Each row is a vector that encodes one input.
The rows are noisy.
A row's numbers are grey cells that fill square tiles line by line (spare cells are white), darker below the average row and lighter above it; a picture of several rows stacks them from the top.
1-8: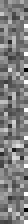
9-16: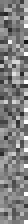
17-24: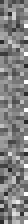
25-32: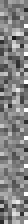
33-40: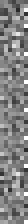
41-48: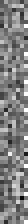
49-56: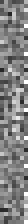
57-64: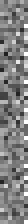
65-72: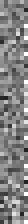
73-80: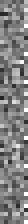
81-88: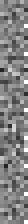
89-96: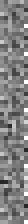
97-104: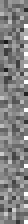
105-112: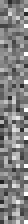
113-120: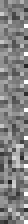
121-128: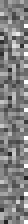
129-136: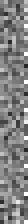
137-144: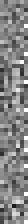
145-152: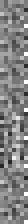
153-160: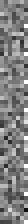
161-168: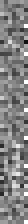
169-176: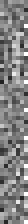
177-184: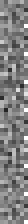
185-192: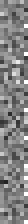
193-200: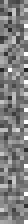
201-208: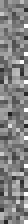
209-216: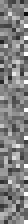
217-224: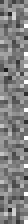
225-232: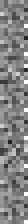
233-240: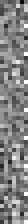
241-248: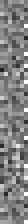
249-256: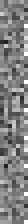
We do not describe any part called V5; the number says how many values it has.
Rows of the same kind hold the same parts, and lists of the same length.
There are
5 kinds of row.
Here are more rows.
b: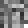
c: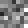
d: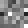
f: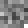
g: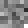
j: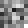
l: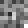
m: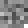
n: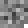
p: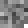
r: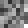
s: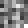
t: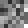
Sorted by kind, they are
b, j, s
c, d
f, g, m, n, p
l
r, t

